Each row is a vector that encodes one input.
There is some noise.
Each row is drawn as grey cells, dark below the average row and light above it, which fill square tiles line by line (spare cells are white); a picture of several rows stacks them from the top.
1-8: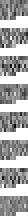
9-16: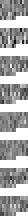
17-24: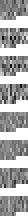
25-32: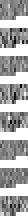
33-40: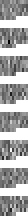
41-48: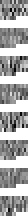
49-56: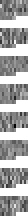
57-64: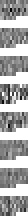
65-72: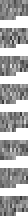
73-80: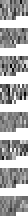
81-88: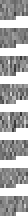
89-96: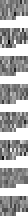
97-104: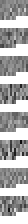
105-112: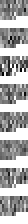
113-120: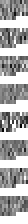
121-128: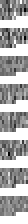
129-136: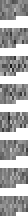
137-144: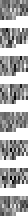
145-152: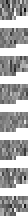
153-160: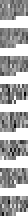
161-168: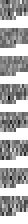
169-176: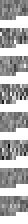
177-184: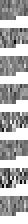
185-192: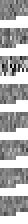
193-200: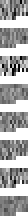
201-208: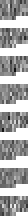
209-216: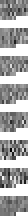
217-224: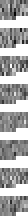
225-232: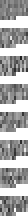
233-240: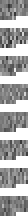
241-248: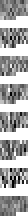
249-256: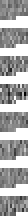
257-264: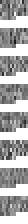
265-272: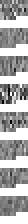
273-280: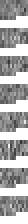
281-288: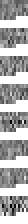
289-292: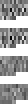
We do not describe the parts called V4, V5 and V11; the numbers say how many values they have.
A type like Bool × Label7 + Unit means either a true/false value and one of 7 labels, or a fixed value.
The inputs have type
(Circle6 × (Tree9 + V11) + V4 × V5) × (Circle9 + Unit).
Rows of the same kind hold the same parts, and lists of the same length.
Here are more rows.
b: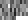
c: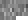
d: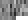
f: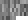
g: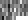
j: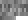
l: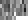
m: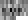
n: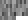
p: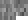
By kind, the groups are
b, d
c
f, j
g, n, p
l
m

